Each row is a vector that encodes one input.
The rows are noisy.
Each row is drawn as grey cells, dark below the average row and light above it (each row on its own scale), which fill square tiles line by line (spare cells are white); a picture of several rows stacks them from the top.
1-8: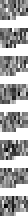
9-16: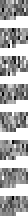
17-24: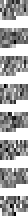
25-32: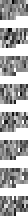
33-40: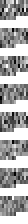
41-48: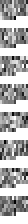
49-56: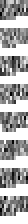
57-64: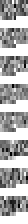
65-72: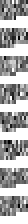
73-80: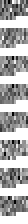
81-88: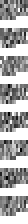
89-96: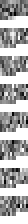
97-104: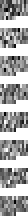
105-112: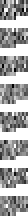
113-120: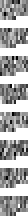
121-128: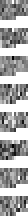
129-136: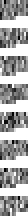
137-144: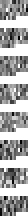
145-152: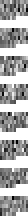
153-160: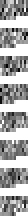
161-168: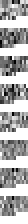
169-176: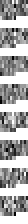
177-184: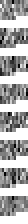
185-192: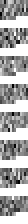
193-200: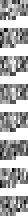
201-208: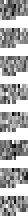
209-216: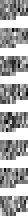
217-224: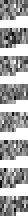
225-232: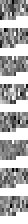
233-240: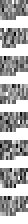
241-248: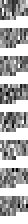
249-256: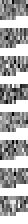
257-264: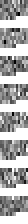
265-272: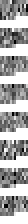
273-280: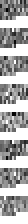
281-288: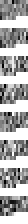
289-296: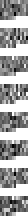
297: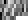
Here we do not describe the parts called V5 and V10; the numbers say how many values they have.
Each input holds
either a point on a 7-point line and a value of V5, or a point on an 8-point line and a value of V10.
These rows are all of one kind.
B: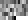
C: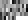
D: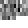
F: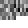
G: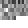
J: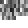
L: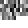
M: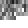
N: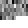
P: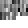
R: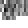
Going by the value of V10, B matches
F, J, L and M.
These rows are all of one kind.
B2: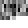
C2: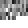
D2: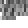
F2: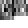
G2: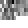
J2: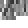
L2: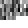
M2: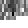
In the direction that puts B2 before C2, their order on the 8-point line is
M2, B2, C2, F2, D2, L2, J2, G2.
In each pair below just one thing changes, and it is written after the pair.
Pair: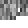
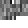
the place on the 7-point line
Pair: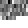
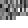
the value of V5
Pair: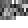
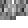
the value of V5
